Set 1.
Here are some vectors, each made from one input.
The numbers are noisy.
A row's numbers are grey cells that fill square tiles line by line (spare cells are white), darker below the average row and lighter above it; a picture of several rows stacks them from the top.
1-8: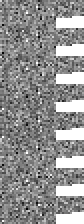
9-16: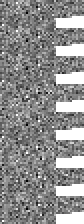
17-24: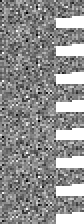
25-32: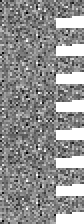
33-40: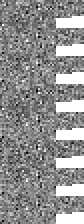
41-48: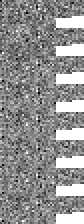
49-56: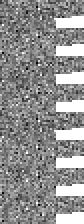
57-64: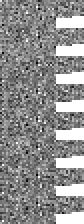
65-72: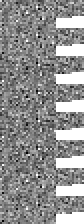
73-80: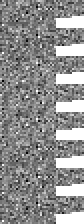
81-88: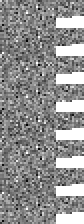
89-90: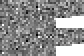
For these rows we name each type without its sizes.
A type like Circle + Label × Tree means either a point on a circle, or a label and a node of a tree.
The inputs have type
Bool × Line.
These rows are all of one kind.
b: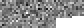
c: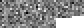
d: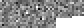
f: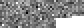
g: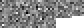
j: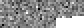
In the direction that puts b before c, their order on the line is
b, d, f, j, g, c.
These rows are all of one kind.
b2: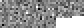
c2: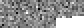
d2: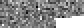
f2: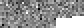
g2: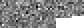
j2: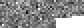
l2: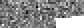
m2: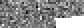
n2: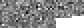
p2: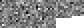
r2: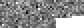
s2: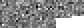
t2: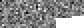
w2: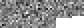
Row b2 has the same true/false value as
c2, f2 and w2.
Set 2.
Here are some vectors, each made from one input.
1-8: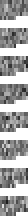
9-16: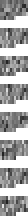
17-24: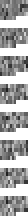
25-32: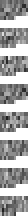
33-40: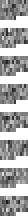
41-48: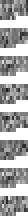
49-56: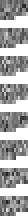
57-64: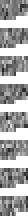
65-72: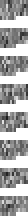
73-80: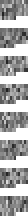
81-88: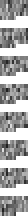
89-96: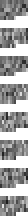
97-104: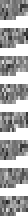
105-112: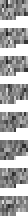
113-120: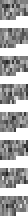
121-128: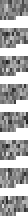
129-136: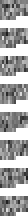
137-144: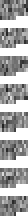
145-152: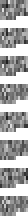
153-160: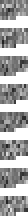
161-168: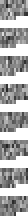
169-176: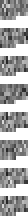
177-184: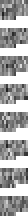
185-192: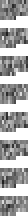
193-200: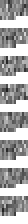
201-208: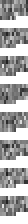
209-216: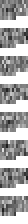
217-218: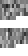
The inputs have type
Line5 + Line11.
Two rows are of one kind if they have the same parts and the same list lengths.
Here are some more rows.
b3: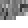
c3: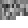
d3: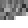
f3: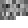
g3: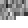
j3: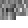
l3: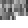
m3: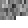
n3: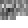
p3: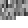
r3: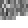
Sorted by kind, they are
b3, d3, j3, l3, m3, n3, r3
c3, f3, g3, p3

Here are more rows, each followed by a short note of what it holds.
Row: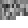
a point on a 5-point line
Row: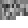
a point on a 5-point line
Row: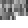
a point on an 11-point line
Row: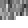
a point on an 11-point line
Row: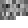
a point on a 5-point line
